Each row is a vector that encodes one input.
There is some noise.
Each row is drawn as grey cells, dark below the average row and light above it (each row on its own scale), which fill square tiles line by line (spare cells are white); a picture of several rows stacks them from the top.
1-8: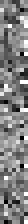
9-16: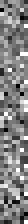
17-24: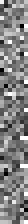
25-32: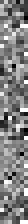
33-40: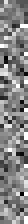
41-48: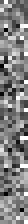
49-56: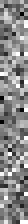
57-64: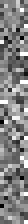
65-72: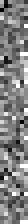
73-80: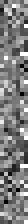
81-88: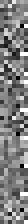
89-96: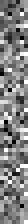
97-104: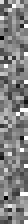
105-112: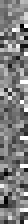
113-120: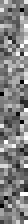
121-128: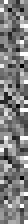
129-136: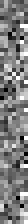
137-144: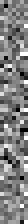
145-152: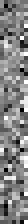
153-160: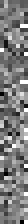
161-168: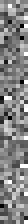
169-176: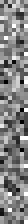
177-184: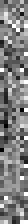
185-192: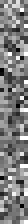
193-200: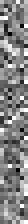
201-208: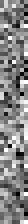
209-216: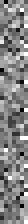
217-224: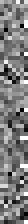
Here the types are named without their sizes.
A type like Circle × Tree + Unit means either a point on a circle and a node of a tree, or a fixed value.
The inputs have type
(Bool × Circle + Unit) × Line.
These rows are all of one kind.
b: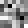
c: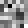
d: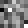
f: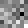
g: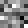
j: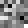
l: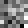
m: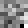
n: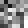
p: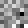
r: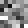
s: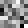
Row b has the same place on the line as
g, j, r and s.
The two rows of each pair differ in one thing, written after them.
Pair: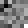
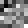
the place on the line
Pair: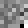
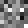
the true/false value
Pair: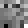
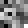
the true/false value
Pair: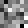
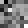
the place on the circle
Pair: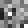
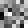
the place on the circle
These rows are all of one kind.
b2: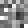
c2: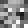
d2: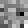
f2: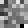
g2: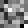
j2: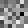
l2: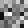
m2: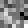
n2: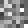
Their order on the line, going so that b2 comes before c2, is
b2, f2, l2, n2, j2, m2, c2, d2, g2.
